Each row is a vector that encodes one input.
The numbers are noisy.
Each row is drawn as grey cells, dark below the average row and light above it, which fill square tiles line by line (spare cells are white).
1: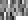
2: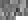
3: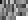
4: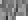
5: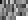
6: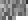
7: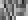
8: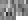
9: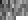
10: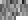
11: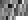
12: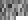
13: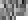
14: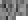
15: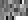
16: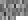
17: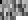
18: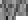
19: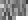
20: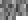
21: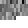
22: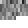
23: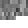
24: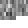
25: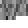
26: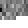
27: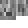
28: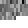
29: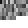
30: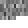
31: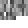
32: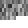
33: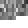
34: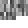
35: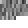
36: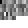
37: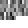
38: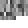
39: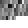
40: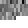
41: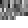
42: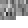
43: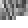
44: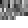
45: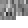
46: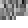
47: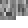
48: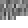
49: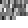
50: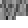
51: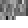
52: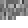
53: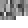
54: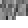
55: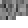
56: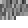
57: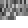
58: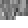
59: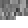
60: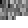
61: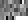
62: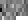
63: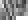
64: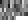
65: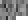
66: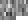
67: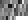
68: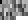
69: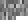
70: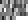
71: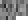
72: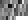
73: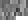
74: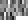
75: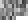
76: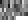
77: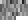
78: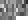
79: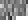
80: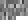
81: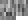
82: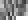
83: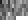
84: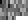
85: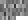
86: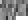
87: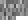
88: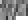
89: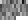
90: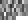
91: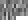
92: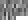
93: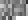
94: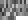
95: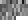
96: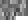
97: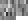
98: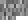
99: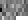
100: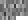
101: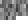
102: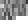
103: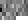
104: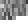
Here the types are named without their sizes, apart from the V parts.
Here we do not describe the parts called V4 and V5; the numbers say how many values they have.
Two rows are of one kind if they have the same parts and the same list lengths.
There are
2 kinds of row.
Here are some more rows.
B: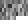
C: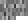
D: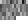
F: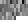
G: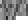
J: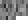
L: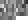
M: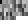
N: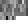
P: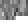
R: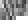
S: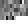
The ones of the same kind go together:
B, L, M, N, S
C, D, F, G, J, P, R

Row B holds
a value of V4 and a value of V5.
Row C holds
a point on a circle, a true/false value and a value of V4.
